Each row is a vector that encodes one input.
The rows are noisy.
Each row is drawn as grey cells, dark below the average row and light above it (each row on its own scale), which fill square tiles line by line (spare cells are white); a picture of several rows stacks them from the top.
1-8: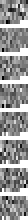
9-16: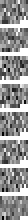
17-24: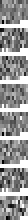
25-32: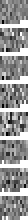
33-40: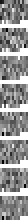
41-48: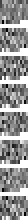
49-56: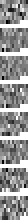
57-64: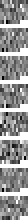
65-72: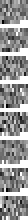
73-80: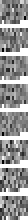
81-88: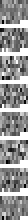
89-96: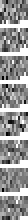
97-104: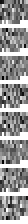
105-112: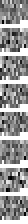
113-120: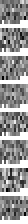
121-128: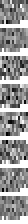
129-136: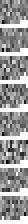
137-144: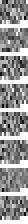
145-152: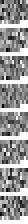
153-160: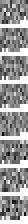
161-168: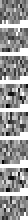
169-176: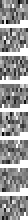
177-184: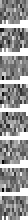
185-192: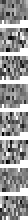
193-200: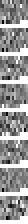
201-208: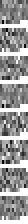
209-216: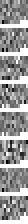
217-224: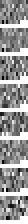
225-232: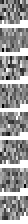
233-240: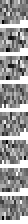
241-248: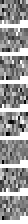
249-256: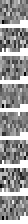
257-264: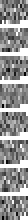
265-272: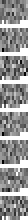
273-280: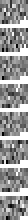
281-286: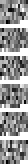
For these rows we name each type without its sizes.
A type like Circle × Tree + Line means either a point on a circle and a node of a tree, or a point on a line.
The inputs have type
Bool × Bool × Bool × Bool + Tree.
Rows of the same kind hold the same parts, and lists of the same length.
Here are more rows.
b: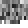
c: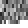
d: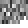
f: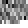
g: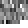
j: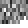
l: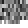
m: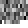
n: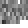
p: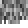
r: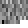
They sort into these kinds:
b, c, f, l, m, p
d, g, j, n, r

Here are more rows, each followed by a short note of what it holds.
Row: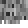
a node of a tree
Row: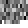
a node of a tree
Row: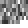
four true/false values
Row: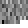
four true/false values
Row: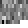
four true/false values
